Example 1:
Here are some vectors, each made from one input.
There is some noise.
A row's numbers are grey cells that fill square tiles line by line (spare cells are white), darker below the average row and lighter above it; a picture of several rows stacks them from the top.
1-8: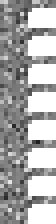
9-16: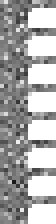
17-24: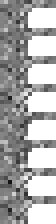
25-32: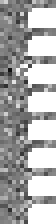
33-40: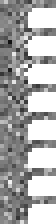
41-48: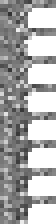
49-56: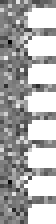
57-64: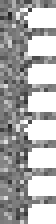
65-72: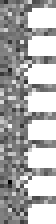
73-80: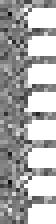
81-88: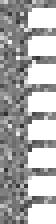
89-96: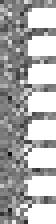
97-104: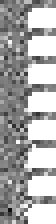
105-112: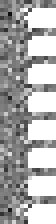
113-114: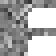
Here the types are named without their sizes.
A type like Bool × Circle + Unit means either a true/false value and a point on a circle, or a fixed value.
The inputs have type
Bool × Label + Line.
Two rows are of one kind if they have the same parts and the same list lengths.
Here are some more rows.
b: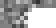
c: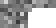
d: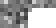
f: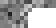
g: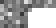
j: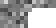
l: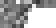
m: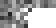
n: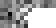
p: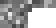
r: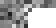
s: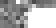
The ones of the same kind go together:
b, g, l, p, s
c, d, f, j, m, n, r

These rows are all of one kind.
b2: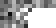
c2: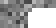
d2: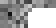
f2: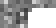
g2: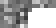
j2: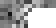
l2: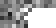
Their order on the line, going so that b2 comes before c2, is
b2, l2, j2, d2, c2, f2, g2.
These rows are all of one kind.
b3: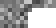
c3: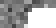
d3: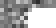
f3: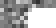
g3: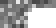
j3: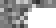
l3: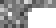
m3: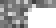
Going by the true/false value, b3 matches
c3 and l3.
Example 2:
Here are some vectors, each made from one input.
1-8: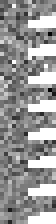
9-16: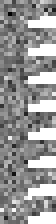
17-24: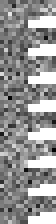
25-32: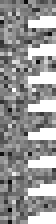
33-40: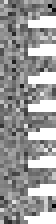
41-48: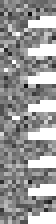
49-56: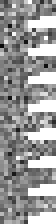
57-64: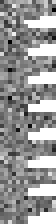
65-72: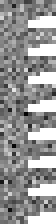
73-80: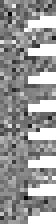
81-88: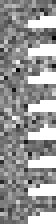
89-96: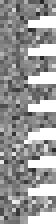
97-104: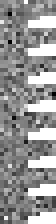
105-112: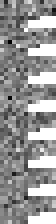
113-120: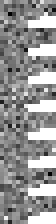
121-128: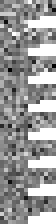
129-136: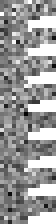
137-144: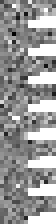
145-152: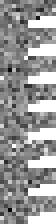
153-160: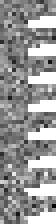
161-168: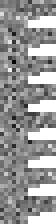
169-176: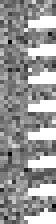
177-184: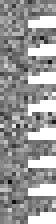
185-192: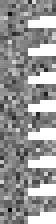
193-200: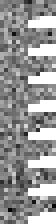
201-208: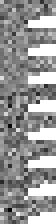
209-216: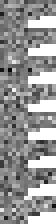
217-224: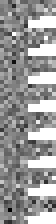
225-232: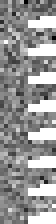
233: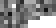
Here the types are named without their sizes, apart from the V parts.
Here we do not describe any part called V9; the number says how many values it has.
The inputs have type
(Bool × Bool × Bool × Bool + Line) × V9.
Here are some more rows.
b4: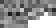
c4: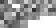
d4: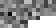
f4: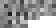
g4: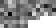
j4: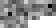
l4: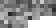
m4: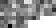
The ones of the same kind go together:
b4, d4, f4, g4, j4, l4
c4, m4

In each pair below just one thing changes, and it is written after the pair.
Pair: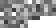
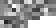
the place on the line
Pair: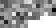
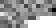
the value of V9
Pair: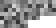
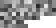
the place on the line
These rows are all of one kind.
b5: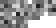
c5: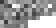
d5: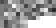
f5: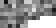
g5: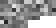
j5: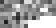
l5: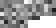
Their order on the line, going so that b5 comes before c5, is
f5, l5, b5, j5, g5, d5, c5.
